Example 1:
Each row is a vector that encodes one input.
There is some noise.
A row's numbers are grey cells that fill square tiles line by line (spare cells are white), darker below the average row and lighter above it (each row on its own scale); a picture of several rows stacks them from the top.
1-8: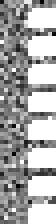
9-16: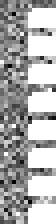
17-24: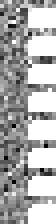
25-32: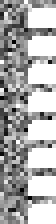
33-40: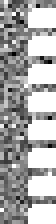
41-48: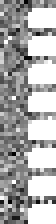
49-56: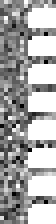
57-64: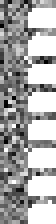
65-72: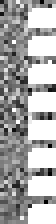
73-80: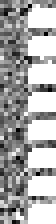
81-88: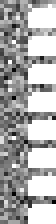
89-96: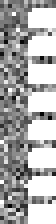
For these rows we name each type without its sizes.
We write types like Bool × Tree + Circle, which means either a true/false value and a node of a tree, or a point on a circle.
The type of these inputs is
Bool × (Circle + Unit).
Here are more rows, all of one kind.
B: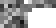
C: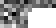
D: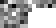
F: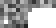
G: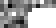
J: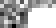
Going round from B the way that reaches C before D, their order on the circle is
B, G, J, C, D, F.
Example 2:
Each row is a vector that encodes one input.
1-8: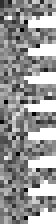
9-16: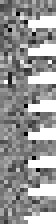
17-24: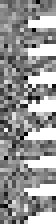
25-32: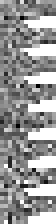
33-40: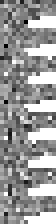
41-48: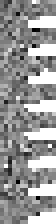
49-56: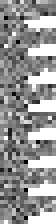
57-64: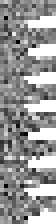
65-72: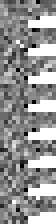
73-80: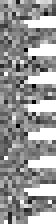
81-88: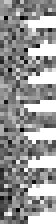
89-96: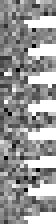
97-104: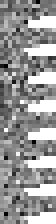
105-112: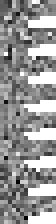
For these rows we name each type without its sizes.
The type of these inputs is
List(Circle).
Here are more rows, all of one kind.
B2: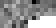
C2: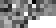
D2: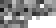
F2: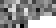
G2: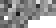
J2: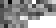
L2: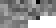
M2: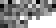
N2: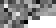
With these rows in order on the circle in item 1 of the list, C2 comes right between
B2 and F2.
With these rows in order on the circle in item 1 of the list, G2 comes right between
D2 and F2.
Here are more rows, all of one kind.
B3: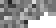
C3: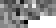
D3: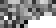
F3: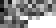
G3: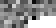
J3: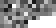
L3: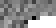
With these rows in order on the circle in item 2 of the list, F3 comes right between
D3 and G3.
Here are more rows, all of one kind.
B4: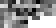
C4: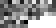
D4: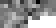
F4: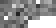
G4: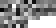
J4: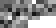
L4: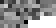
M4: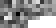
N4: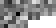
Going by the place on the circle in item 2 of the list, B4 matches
G4, J4 and L4.
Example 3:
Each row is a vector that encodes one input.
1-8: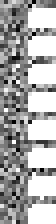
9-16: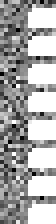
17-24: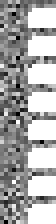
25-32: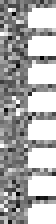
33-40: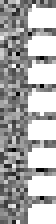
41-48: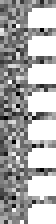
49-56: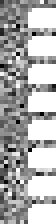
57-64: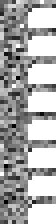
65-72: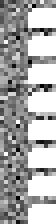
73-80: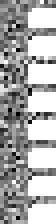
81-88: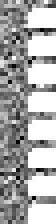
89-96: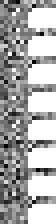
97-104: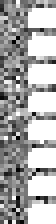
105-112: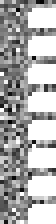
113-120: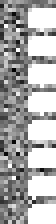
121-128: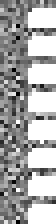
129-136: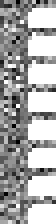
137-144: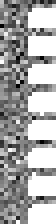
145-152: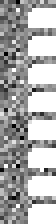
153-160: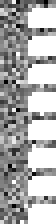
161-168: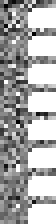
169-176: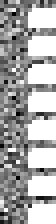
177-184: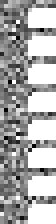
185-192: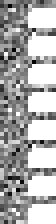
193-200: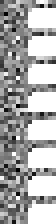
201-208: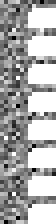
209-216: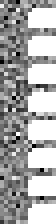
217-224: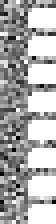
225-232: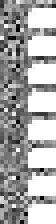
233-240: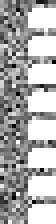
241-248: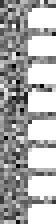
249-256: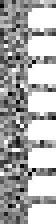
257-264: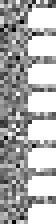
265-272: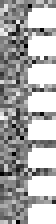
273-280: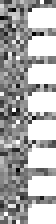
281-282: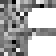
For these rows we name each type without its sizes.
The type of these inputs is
Bool × (Circle + Unit).
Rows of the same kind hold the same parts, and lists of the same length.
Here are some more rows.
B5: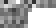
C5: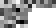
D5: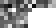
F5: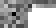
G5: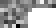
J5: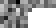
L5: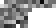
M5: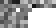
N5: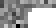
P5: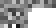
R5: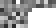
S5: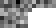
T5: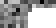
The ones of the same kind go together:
B5, C5, D5, F5, G5, N5, P5, R5, S5, T5
J5, L5, M5

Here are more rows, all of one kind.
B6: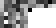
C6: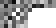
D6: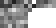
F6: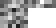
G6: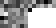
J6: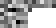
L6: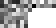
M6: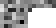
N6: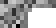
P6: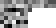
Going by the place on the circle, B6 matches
C6, G6, M6 and N6.
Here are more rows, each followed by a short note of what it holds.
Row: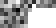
a point on a circle and a true/false value
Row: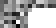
a point on a circle and a true/false value
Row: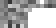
a point on a circle and a true/false value
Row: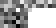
a true/false value
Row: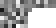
a point on a circle and a true/false value
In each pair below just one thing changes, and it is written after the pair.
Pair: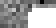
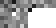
the true/false value
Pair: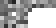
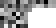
the true/false value
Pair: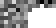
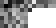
the place on the circle
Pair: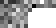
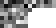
the true/false value
